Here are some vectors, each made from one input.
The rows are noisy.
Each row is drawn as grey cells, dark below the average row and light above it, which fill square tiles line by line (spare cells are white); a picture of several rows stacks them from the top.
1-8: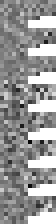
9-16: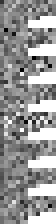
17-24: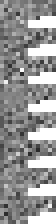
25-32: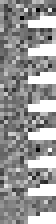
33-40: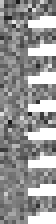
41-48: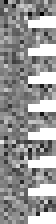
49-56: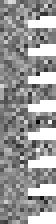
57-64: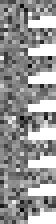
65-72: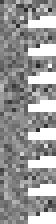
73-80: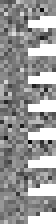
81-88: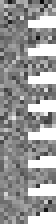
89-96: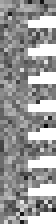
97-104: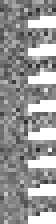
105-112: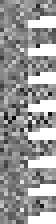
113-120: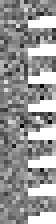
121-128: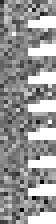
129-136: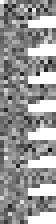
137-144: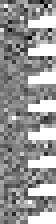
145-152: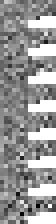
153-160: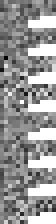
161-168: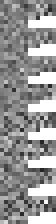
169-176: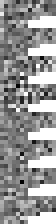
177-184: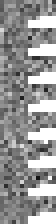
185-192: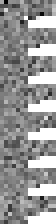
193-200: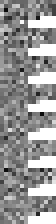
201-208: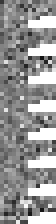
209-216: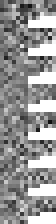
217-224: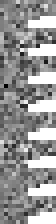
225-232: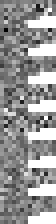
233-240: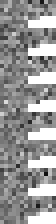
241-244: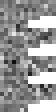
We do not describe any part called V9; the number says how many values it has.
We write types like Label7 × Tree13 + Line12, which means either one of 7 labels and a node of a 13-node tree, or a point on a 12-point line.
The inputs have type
Bool × (Line5 + V9) + List2(Line6).
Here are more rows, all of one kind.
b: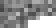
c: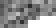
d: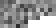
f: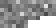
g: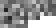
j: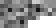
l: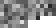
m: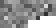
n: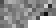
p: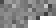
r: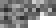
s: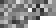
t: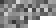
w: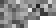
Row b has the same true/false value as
c, j and r.
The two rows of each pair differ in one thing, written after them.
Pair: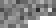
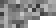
the true/false value
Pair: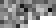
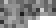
the true/false value
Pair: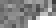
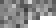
the true/false value
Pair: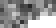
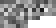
the true/false value
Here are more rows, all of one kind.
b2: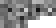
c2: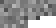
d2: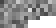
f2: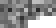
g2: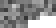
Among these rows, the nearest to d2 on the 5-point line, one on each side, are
c2 and f2.
